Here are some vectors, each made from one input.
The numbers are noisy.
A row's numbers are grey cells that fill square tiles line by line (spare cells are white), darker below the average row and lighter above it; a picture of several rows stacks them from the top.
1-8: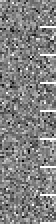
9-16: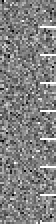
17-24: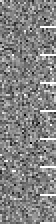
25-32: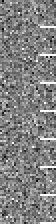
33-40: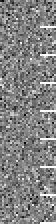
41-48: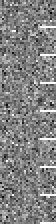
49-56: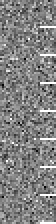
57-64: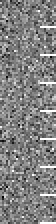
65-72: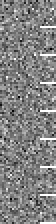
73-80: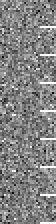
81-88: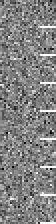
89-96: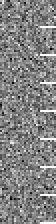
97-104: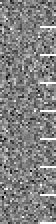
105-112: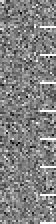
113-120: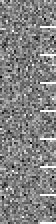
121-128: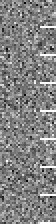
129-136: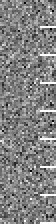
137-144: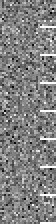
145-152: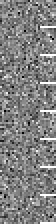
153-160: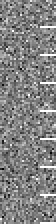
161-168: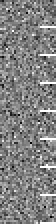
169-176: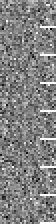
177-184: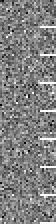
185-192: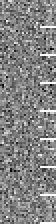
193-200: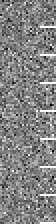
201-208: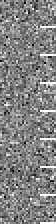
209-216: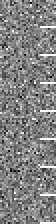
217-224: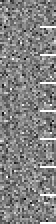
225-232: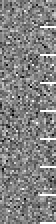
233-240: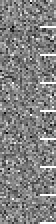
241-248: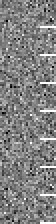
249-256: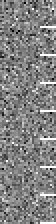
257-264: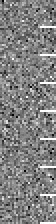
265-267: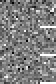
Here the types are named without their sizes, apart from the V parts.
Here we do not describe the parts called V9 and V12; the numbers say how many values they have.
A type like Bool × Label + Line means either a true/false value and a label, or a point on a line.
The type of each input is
(Label × V9 + Line) × (Line + V12).
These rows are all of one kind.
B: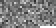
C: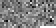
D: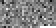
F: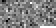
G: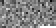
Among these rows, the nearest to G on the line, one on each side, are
B and F.
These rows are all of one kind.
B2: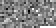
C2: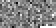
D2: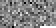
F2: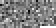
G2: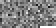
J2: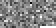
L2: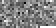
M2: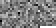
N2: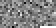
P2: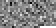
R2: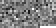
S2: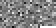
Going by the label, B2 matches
D2, N2 and P2.
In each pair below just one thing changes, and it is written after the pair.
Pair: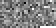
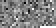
the place on the line
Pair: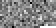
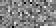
the value of V9
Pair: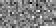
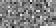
the value of V9
